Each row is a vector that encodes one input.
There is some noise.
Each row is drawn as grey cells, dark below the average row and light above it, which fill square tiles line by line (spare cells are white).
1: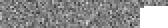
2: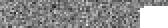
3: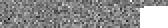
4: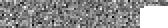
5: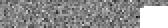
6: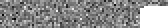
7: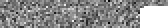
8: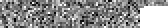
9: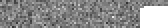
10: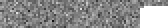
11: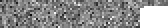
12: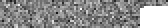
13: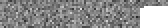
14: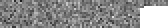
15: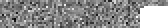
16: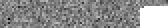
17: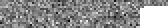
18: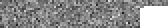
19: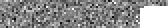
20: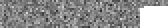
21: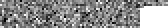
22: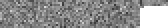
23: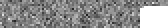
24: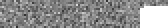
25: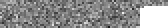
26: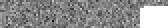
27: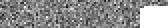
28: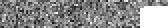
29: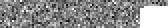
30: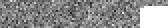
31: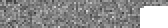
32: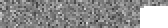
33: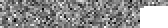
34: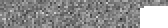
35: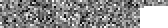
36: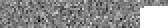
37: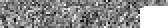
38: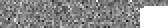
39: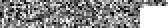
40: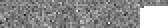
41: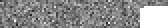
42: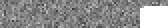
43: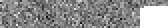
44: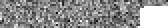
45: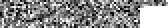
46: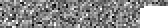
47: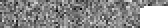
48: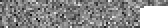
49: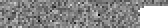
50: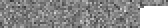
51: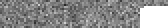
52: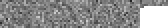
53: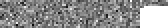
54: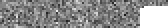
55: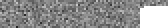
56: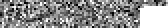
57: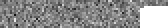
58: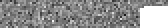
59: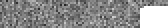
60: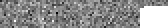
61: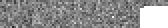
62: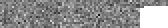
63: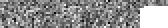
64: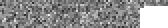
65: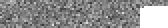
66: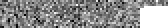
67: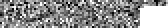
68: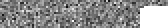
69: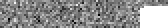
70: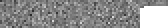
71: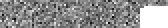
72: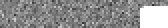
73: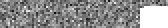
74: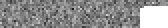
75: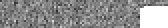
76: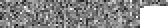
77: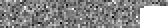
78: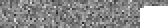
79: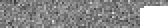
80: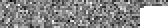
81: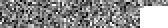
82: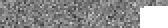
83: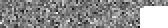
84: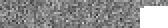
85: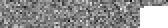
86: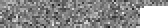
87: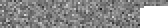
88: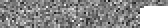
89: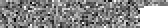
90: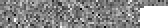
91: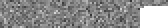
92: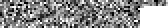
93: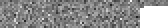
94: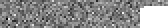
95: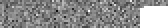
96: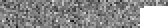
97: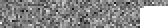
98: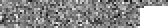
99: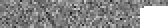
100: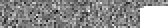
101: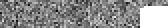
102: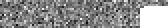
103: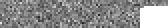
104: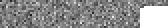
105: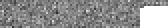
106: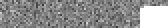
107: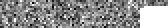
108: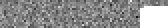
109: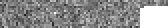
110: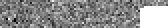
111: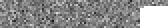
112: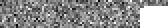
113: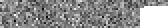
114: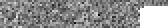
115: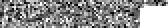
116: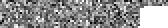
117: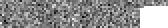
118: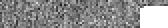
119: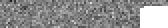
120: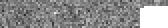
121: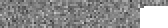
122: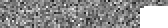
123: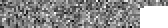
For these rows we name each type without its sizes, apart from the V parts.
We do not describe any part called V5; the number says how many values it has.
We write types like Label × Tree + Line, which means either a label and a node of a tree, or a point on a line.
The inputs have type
List(Bool × V5).
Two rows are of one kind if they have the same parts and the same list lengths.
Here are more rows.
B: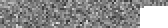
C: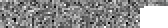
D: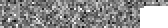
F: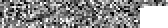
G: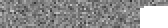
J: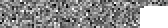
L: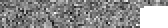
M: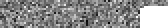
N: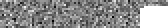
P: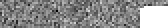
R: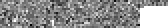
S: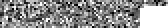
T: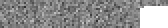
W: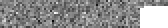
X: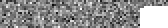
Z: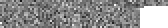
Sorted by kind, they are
B, R, Z
C, J, M, N
D, G, L, P, T, W, X
F, S

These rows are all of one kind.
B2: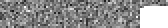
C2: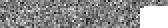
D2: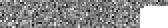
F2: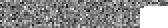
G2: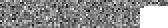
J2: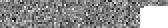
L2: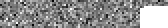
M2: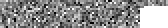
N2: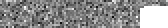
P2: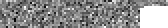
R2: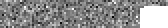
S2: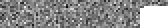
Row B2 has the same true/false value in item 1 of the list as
C2, L2 and S2.
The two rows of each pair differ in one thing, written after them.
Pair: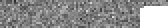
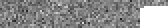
the true/false value in item 1 of the list
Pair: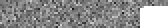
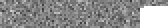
the true/false value in item 1 of the list
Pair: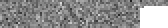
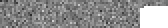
the true/false value in item 1 of the list
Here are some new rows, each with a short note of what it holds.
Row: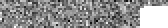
a list of three items
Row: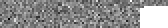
a list of two items
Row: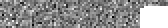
a list of one item
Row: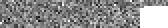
a list of two items
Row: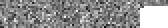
a list of three items
